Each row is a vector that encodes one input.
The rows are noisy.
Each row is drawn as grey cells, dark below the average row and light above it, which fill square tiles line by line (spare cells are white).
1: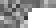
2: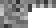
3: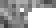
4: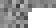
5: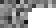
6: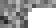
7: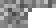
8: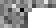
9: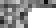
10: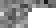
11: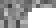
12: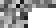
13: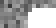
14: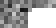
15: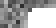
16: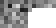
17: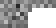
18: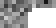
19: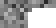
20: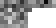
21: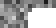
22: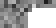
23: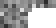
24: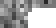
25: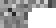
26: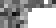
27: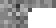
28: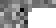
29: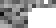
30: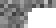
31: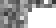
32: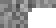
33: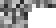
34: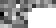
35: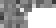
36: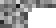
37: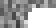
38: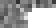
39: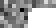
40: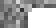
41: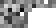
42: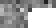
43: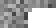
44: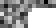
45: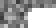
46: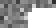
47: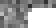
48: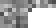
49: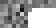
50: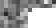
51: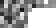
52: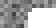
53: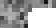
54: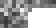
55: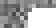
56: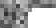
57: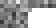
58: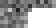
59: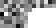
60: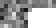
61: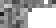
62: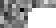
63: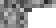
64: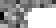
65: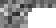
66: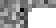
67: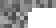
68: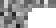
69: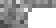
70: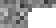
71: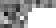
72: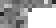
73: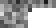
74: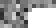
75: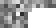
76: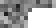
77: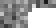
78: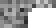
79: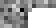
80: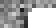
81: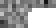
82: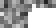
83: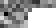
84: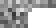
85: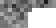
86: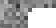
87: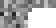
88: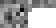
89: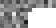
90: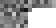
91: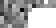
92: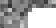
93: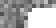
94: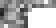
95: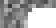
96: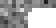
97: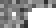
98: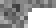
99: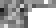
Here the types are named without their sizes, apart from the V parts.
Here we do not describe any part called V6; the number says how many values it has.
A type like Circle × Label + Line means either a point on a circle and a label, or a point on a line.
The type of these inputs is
Bool × (Tree + Unit) × V6.
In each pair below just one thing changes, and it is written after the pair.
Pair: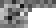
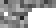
the node of the tree
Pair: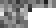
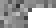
the true/false value
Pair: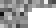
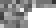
the true/false value
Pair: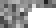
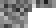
the value of V6
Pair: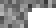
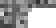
the value of V6
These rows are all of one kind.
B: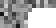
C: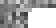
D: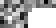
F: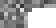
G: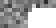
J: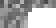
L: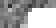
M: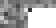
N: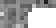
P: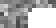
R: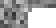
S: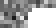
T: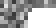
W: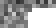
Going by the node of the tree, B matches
F, R and T.
